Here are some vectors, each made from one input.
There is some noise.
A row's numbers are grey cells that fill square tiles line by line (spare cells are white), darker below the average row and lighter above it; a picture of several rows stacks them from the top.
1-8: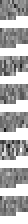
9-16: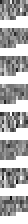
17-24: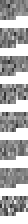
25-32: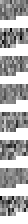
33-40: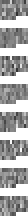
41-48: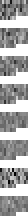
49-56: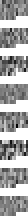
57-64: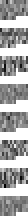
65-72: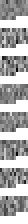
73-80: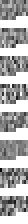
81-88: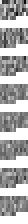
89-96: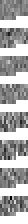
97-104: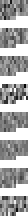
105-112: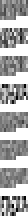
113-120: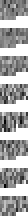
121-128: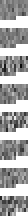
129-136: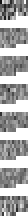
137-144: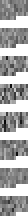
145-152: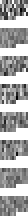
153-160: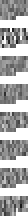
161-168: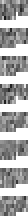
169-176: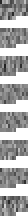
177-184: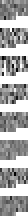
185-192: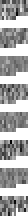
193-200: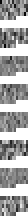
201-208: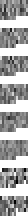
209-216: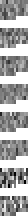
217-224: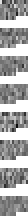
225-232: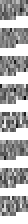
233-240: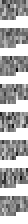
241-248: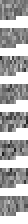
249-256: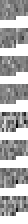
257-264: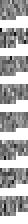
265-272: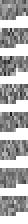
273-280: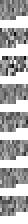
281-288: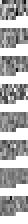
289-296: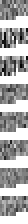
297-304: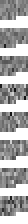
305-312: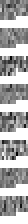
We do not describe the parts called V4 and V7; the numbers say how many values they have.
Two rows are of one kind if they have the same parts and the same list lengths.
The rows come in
3 kinds.
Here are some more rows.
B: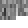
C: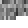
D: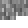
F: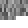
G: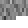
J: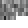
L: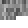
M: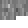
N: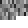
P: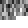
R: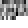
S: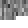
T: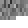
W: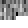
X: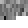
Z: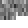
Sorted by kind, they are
B, F, R
C, D, G, J, L, M, N, X, Z
P, S, T, W

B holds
a point on each of two 8-point circles.
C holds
a point on an 8-point circle and a value of V4.
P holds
a true/false value and a value of V7.
